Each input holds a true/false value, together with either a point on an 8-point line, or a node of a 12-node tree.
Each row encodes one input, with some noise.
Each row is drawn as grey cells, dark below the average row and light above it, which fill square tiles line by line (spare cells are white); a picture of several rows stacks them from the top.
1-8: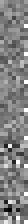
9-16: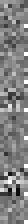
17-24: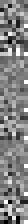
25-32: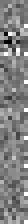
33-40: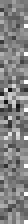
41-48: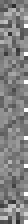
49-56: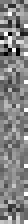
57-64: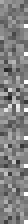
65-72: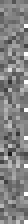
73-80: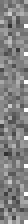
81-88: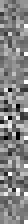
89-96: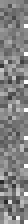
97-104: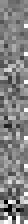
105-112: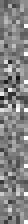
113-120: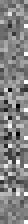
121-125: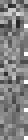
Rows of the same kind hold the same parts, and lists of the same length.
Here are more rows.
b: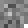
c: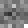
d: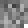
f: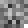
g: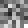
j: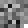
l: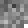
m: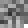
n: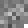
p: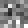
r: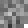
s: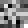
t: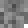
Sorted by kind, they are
b, d, f, l, n, r, t
c, g, j, m, p, s

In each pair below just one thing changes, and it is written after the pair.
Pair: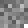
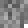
the node of the tree
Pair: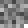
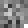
the node of the tree
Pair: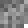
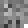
the true/false value
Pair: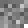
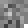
the true/false value
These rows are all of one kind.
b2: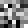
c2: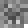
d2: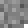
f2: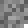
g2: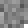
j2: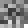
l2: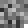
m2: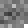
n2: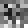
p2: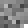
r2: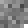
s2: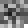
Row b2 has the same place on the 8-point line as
d2, g2 and r2.
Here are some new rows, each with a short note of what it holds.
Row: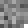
a point on an 8-point line and a true/false value
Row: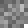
a node of a 12-node tree and a true/false value
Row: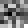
a point on an 8-point line and a true/false value
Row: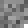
a point on an 8-point line and a true/false value
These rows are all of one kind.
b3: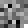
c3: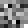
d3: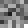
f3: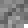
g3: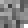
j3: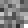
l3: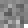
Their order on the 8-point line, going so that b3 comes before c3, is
b3, j3, g3, l3, c3, f3, d3.
